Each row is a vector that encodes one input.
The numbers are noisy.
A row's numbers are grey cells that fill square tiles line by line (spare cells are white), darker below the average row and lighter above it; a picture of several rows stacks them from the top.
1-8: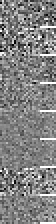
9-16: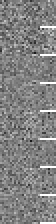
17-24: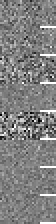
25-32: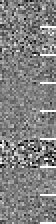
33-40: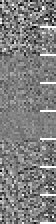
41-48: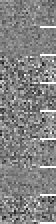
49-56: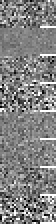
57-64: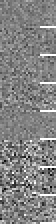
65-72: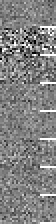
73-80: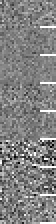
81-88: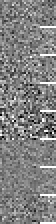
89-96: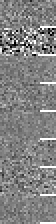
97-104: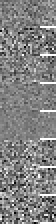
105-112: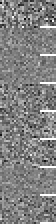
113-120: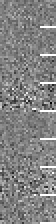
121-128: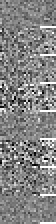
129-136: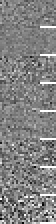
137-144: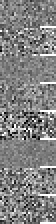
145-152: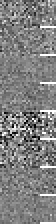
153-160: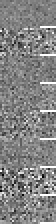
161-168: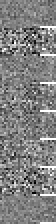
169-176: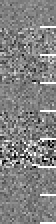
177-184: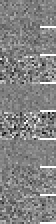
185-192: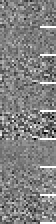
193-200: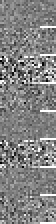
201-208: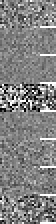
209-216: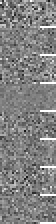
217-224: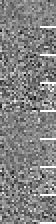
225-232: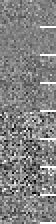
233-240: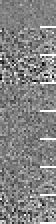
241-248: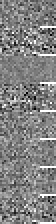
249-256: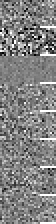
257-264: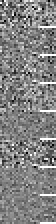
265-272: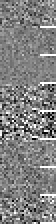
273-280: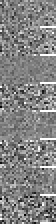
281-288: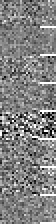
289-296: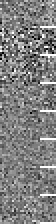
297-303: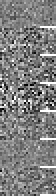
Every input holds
a point on a 7-point line, together with a list of up to three points on an 8-point line.
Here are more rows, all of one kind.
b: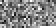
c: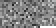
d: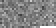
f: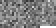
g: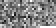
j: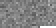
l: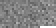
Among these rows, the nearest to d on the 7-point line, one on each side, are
b and j.
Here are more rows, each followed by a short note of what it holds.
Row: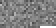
a point on a 7-point line, together with a list of three items
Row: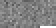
a point on a 7-point line, together with a list of one item
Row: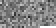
a point on a 7-point line, together with a list of two items
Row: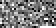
a point on a 7-point line, together with a list of three items
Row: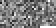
a point on a 7-point line, together with a list of one item
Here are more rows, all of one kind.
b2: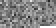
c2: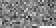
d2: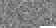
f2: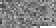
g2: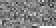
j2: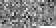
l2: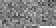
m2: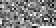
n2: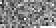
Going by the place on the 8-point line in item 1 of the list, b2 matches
d2, l2 and m2.
